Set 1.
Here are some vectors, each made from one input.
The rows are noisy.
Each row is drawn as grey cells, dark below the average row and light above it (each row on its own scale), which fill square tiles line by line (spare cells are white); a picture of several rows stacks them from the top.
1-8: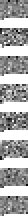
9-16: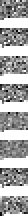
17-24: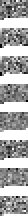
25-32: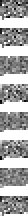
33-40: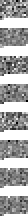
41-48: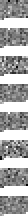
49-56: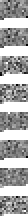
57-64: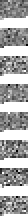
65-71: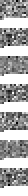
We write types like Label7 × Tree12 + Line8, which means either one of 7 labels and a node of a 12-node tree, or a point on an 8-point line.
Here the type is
Bool × Bool × Bool + Unit.
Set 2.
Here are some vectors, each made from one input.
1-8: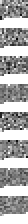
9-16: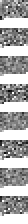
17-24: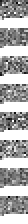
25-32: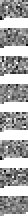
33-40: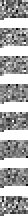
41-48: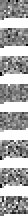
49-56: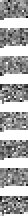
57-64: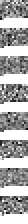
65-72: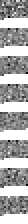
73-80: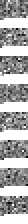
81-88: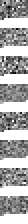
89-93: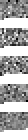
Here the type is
Bool × Bool × Bool + Unit.
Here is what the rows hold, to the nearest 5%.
About 10% of them hold a fixed value. The rest hold three true/false values.
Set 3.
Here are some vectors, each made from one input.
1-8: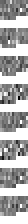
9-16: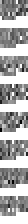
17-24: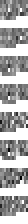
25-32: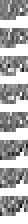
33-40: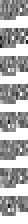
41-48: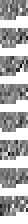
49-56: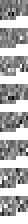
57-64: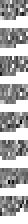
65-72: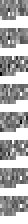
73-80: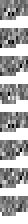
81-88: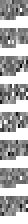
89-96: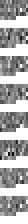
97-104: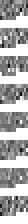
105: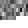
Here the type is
Bool × Bool × Bool + Unit.
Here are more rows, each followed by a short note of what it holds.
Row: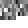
a fixed value
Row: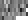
three true/false values
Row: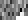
three true/false values
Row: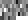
a fixed value
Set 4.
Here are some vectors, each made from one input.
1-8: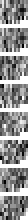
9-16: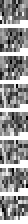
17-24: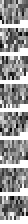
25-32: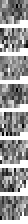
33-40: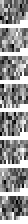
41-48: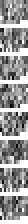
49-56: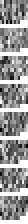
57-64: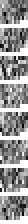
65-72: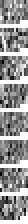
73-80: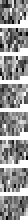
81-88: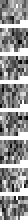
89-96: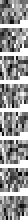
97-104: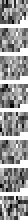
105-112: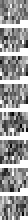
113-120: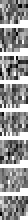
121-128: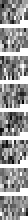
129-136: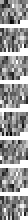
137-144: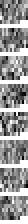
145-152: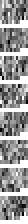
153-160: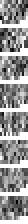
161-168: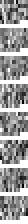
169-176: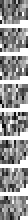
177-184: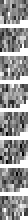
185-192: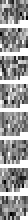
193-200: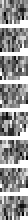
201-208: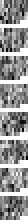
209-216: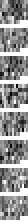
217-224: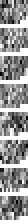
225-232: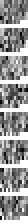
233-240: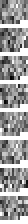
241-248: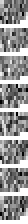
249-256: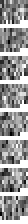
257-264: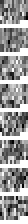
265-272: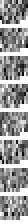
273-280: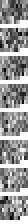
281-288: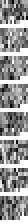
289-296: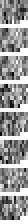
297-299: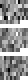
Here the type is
Bool × Bool × Bool × Bool × Bool.
